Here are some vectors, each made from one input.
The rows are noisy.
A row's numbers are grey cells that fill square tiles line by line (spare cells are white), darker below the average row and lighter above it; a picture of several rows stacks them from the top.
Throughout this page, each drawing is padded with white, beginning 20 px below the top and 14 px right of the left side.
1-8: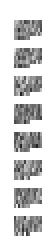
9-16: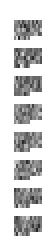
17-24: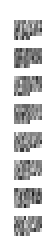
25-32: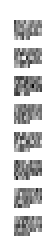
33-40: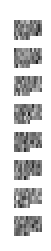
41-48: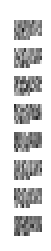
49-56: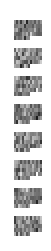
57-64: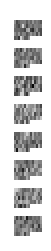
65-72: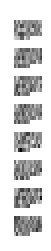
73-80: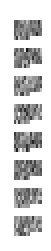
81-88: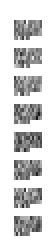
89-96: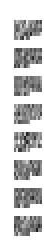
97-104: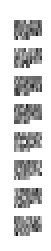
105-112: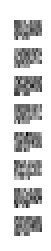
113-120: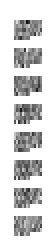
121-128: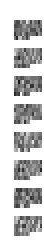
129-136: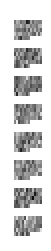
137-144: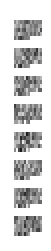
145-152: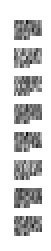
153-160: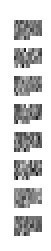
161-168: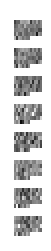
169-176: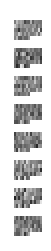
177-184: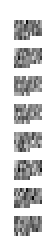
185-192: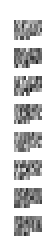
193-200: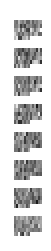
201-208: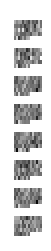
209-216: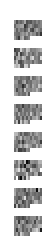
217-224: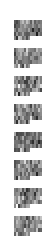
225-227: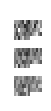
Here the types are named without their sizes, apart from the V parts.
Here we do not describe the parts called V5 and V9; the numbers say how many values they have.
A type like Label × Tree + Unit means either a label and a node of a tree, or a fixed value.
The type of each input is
(Bool × Label + V5 × V9) × (Circle + Unit).
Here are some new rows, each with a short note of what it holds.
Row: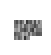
a value of V5 and a value of V9
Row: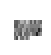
a label and a true/false value
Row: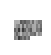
a point on a circle, a value of V5 and a value of V9
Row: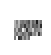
a point on a circle, a value of V5 and a value of V9
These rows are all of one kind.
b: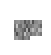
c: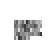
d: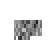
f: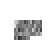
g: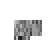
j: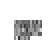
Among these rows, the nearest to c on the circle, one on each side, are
b and j.
